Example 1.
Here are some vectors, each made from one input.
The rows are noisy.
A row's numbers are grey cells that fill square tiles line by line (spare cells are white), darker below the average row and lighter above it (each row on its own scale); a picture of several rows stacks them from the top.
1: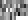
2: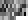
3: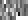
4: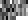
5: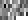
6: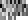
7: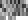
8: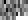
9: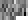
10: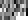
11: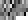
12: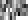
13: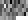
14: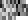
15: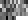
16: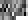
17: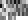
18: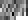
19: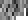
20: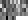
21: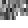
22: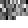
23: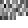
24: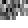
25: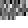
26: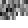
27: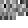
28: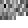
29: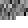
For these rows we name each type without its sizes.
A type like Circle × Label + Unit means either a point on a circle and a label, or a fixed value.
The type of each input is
Bool × Bool × Bool.
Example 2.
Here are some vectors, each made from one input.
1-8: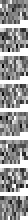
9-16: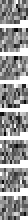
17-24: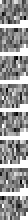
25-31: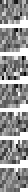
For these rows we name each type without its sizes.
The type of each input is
Bool × Bool × Bool.
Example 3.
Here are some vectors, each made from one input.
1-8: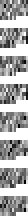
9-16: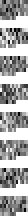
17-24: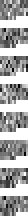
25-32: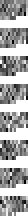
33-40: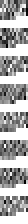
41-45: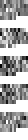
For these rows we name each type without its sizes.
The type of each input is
Bool × Bool × Bool.
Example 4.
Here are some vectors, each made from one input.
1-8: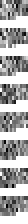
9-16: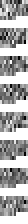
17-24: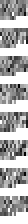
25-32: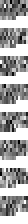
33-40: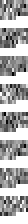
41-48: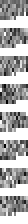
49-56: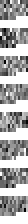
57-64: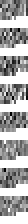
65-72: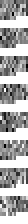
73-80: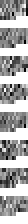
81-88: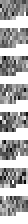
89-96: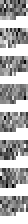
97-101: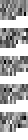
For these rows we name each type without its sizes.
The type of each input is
Bool × Bool × Bool.
